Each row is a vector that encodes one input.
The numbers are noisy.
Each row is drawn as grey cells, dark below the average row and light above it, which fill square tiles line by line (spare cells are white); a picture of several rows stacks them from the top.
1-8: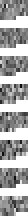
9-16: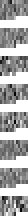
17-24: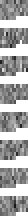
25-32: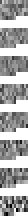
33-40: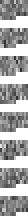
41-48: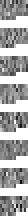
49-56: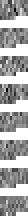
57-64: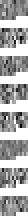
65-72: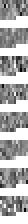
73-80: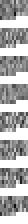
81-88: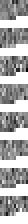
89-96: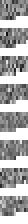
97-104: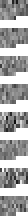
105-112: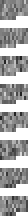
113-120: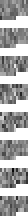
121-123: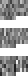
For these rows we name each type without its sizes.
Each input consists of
a list of points on a line.
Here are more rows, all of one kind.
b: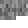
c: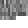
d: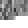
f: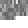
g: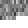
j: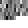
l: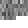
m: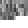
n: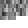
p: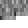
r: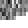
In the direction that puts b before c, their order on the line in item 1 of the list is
d, r, n, p, g, f, m, b, c, j, l.
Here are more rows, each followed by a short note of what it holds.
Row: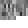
a list of two items
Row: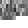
a list of two items
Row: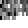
the empty list
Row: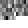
the empty list
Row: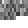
a list of two items
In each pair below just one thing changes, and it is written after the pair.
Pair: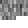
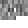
the place on the line in item 1 of the list
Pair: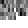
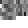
the place on the line in item 2 of the list
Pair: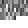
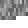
the place on the line in item 1 of the list
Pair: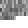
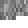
the place on the line in item 2 of the list
